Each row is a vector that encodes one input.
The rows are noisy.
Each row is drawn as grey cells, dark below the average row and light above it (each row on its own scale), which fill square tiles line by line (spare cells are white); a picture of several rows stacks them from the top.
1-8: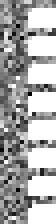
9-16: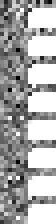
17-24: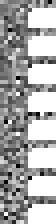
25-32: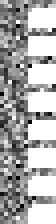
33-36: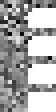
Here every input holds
a point on an 8-point circle.
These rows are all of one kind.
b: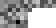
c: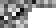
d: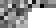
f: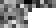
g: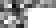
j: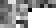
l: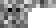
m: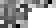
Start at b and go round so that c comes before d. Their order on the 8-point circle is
b, m, j, f, c, d, g, l.
